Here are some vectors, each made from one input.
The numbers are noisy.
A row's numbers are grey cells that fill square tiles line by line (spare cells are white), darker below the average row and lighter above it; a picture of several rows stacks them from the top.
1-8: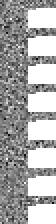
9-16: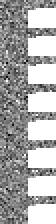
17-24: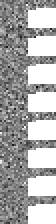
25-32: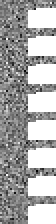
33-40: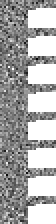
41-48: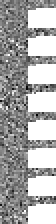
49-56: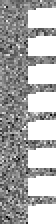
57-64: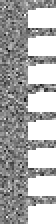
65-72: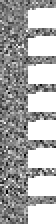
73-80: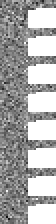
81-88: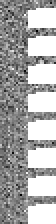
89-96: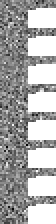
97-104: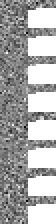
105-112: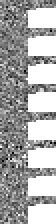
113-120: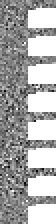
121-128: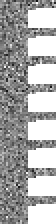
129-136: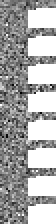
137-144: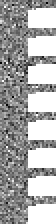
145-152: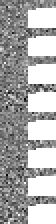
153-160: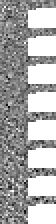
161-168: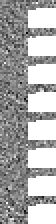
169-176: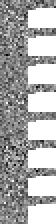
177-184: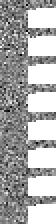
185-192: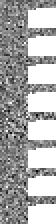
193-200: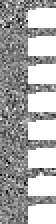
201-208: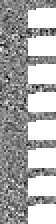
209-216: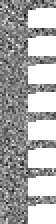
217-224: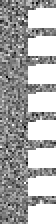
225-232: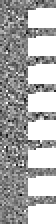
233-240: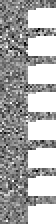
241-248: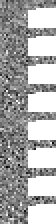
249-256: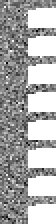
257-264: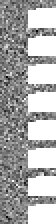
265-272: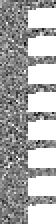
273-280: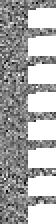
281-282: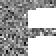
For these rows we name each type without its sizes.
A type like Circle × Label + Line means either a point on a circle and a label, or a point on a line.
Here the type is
Bool × Label + Circle.
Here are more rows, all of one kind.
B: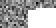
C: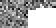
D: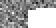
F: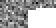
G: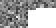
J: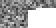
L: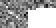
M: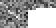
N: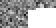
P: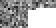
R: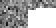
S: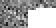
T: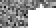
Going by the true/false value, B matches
D, F and J.
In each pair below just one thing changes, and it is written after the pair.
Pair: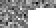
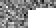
the label
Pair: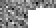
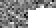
the true/false value
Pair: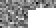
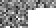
the true/false value
